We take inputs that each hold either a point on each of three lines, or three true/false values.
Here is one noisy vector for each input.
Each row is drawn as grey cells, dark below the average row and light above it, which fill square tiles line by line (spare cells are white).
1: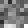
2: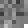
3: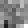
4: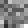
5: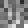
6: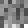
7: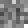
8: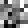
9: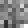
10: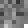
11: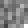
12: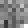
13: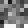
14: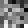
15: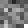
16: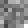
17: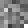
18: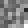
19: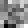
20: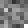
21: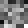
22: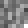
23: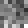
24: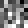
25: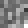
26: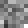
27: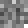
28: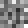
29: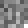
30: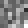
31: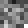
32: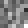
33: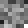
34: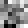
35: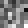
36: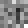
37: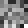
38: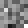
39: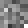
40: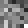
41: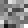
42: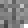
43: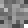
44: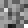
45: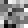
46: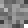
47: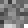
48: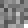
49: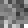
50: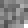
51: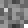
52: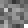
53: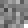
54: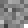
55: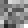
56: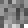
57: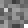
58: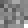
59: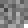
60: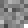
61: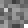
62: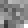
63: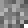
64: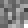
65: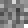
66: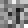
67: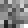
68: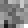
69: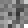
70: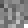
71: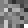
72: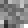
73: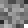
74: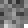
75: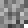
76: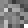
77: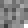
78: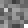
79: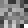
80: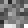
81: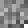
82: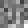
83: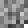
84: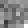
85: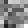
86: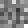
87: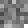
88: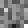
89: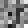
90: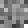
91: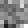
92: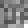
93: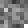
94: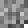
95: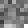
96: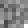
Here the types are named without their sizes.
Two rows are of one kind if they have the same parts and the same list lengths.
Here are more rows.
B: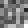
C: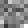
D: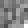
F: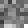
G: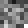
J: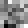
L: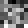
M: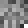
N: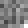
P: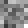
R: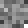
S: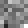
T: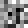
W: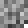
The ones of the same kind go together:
B, C, D, J, N, P, S
F, G, L, M, R, T, W

